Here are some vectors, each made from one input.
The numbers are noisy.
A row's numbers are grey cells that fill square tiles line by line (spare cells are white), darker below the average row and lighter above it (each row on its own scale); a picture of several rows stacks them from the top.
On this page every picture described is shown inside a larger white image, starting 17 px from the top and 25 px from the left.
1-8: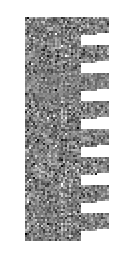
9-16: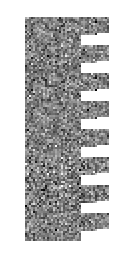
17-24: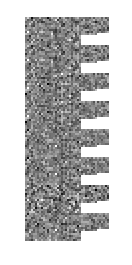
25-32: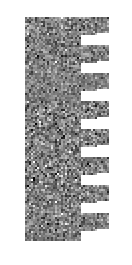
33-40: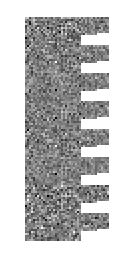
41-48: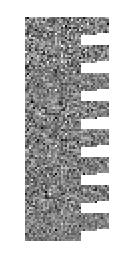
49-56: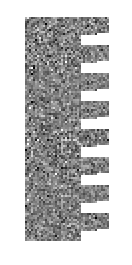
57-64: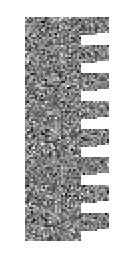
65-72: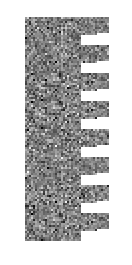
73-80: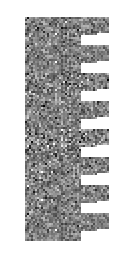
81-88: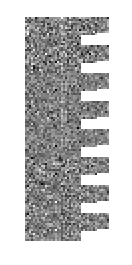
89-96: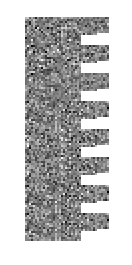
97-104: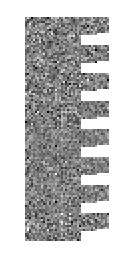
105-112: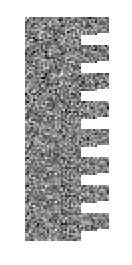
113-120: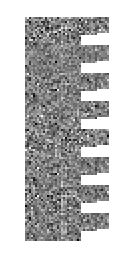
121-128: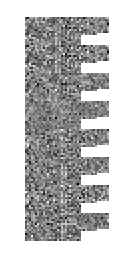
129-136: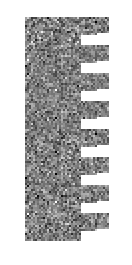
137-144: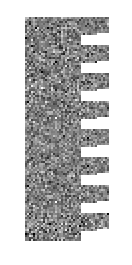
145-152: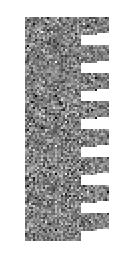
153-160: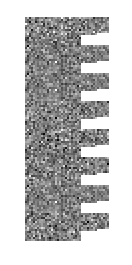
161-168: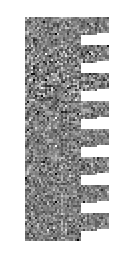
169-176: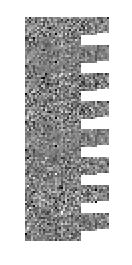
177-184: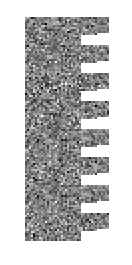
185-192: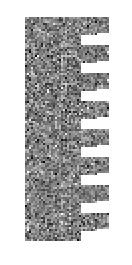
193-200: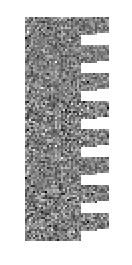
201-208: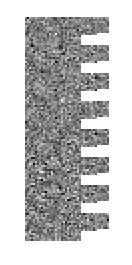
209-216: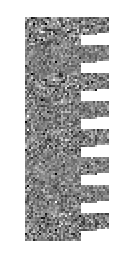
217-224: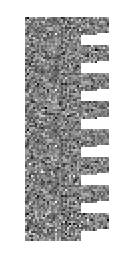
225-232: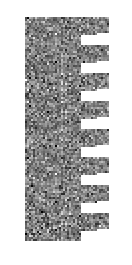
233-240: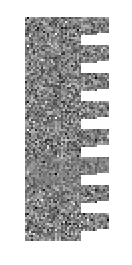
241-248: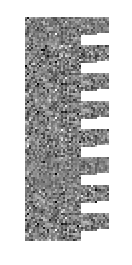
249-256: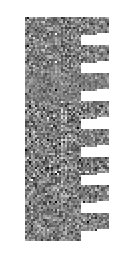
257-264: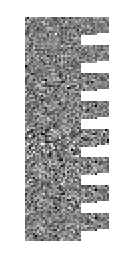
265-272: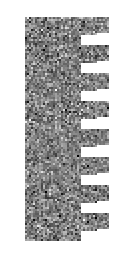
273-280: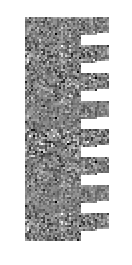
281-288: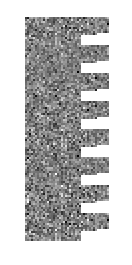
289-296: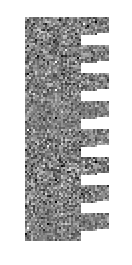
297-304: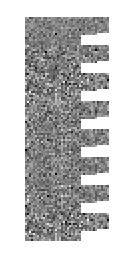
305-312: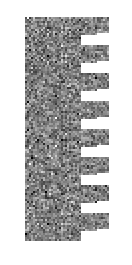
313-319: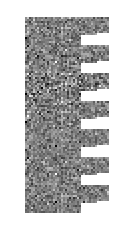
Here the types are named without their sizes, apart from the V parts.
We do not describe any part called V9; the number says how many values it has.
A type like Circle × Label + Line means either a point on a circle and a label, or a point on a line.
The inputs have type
Bool × Circle × V9 + Line.
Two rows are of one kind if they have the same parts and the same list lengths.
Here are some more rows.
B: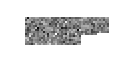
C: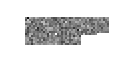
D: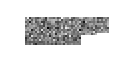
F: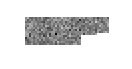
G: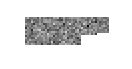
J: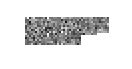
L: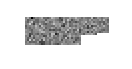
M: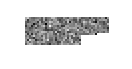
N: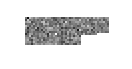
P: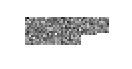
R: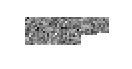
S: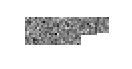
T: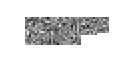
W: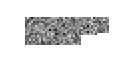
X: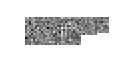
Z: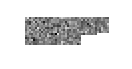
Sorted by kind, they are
B, C, N, P, R
D, F, G, J, L, M, S, T, W, X, Z

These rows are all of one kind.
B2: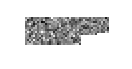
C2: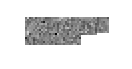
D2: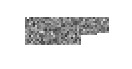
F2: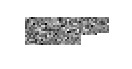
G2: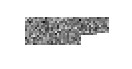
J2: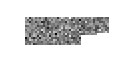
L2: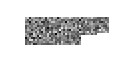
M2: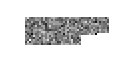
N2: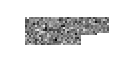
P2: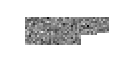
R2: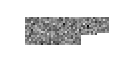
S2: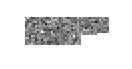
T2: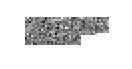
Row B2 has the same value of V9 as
G2, J2, L2 and M2.
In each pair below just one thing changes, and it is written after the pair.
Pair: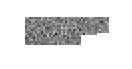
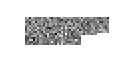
the value of V9
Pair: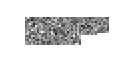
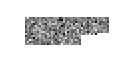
the place on the circle
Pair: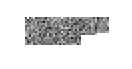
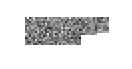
the place on the circle
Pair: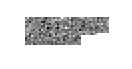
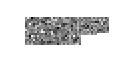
the true/false value
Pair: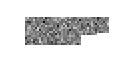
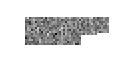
the place on the circle
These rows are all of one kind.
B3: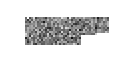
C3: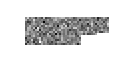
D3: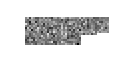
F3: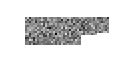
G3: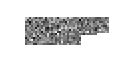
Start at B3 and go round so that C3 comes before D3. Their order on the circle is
B3, C3, G3, D3, F3.
